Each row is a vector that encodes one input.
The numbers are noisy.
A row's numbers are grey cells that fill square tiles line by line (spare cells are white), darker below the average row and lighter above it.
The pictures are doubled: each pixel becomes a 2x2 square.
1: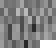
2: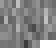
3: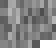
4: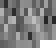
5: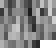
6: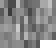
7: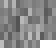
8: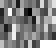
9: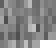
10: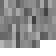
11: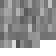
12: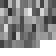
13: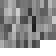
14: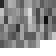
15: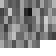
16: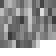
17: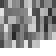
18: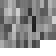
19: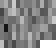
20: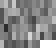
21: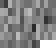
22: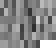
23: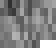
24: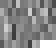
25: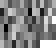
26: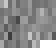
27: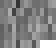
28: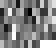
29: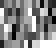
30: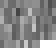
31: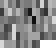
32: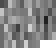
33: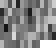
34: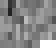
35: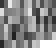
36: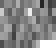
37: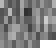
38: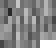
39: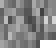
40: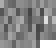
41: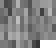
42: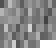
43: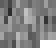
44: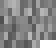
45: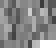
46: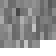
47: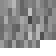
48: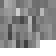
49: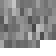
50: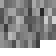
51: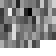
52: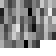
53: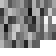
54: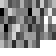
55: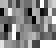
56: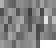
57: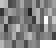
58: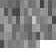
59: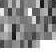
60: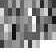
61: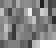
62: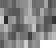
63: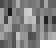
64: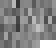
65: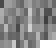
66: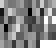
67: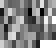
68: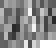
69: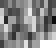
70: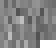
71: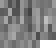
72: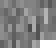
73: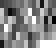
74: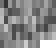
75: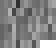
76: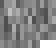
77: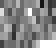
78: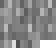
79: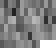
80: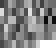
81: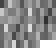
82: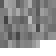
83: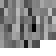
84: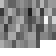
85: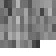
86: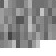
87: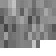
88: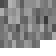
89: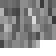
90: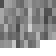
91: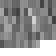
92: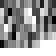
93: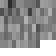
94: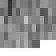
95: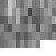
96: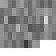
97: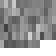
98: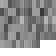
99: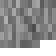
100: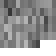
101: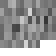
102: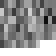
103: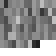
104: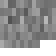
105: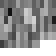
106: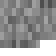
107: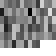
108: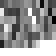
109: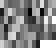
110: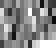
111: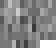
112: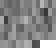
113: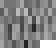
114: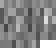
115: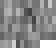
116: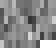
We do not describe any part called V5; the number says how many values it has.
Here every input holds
a value of V5, together with either a point on a 6-point line, or four true/false values.
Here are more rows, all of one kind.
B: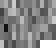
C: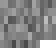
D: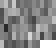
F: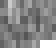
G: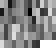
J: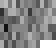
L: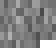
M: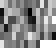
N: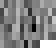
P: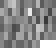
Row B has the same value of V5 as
D, J, M and P.
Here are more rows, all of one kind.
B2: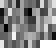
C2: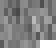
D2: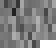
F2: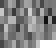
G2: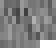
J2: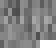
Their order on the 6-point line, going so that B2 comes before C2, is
G2, B2, F2, D2, J2, C2.
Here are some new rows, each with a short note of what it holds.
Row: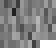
a point on a 6-point line and a value of V5
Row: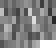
a point on a 6-point line and a value of V5
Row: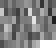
a point on a 6-point line and a value of V5
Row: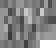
four true/false values and a value of V5
